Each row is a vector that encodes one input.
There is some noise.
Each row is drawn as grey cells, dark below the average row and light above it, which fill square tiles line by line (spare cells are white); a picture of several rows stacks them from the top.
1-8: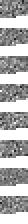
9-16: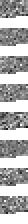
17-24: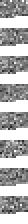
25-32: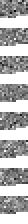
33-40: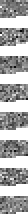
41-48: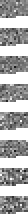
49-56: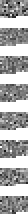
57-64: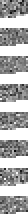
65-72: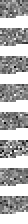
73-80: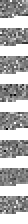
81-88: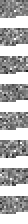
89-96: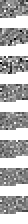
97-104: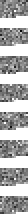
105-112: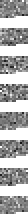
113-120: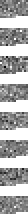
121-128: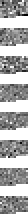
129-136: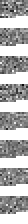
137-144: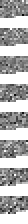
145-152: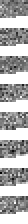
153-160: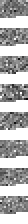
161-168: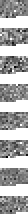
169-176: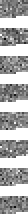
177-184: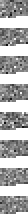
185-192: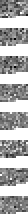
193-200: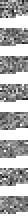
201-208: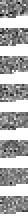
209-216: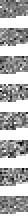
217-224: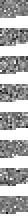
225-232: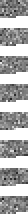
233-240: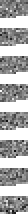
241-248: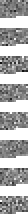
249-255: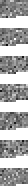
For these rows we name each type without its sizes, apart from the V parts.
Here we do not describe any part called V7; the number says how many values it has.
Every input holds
a true/false value, together with either a point on a line, or a value of V7.
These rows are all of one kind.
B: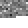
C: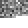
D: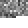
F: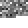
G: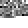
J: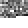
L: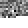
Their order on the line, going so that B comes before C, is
J, F, B, L, D, C, G.
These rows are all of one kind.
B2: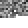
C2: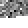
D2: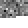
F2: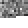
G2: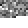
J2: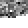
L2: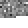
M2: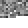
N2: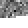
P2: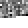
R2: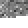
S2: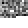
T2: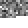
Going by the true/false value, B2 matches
L2, M2 and P2.
